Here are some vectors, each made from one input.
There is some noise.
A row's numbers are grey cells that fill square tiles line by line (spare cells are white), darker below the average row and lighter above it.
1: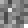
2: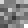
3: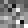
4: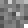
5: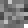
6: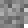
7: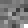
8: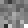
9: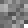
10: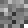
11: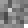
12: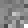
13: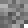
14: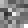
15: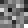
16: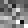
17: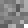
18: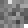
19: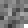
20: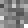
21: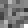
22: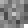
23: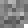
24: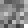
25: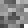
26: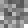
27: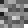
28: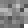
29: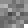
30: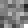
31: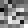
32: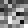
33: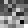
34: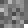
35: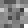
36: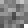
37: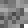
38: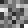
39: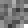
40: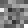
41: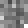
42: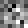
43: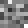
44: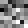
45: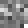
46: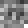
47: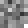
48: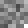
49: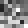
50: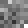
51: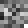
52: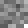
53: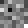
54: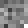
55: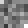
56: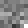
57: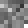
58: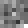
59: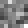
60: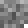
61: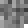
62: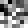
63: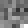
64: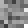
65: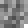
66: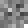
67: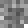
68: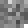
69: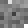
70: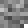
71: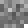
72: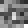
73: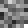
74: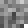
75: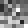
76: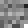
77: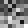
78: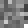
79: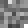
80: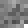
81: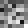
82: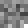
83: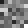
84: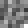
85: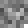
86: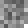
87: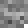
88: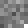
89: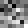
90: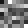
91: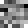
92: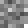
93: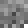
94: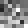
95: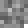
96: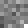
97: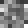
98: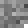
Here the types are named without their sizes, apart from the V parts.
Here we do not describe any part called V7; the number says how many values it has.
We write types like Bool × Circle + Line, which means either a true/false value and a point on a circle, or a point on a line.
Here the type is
(Bool × Bool × Bool + Unit) × V7 + Line.
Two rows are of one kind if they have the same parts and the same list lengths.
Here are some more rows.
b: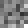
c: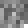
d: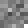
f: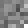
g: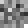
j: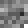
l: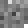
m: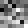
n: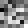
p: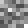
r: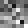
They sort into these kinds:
b, d, f, g, j, l, p
c
m, n, r

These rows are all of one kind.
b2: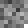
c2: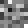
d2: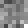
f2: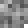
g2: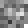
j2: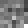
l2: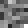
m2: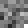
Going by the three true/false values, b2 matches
l2 and m2.
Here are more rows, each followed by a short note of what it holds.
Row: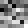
a point on a line
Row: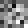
a point on a line
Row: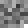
a value of V7
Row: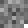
a value of V7
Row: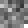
three true/false values and a value of V7
